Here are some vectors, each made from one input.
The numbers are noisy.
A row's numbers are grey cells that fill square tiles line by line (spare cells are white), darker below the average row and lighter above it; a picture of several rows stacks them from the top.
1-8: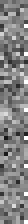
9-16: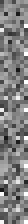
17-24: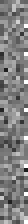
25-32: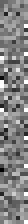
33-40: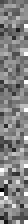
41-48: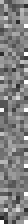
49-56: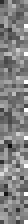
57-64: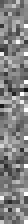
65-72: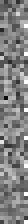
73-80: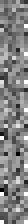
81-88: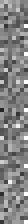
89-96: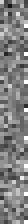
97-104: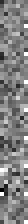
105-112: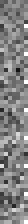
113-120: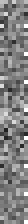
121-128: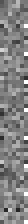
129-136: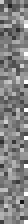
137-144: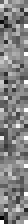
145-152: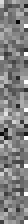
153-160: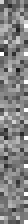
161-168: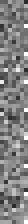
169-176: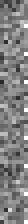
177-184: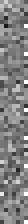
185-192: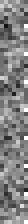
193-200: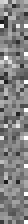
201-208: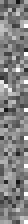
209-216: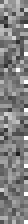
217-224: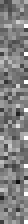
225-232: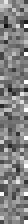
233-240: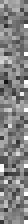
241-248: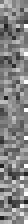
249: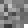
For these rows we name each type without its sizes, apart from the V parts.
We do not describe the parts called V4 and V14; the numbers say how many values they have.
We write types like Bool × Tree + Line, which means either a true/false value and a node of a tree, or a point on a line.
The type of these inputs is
((Bool × Bool × Bool × Bool + Unit) × V14 + V4) × Line.
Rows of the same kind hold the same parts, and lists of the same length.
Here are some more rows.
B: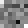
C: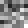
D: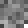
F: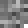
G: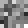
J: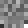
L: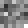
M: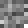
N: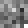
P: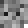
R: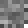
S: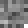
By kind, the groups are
B, C, G, L
D, F, J, M, N
P, R, S

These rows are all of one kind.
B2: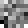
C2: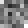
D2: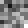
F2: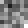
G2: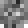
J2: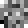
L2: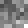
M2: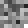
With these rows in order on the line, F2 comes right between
D2 and L2.
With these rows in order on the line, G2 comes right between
C2 and J2.
